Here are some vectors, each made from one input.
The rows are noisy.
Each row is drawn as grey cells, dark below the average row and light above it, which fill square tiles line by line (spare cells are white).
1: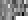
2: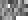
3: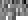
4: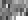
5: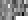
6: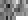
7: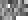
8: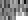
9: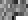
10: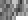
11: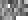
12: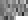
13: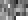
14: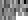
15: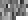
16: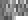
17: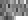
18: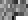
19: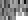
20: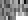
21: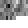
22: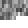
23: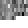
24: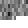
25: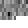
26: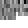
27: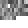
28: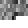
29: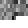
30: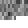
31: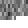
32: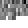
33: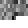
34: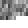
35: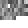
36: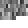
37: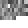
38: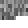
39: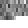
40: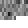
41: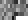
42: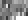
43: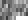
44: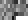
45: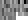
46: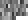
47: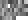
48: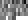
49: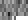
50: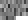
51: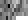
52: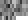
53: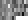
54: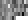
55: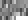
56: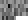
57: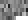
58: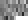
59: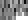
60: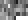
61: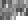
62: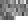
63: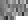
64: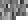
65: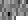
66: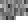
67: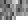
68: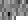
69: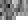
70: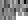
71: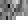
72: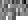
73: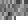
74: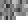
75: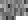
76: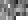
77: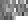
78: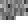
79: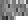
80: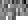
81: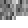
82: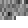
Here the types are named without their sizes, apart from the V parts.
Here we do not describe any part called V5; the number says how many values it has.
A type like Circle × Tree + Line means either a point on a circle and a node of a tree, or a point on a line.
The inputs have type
(Bool × V5 + Unit) × Label.
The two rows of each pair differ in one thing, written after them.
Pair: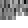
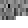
the label
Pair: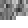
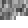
the label
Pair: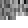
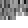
the true/false value
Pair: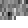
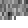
the true/false value
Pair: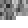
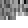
the label
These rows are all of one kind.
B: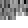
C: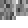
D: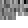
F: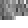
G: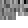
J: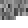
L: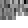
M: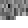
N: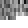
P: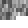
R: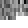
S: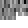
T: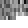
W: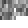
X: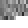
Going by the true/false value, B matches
F, J, M and S.
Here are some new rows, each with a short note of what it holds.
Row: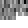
a label, a true/false value and a value of V5
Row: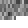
a label, a true/false value and a value of V5
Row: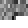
a label
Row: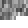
a label, a true/false value and a value of V5
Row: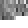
a label, a true/false value and a value of V5
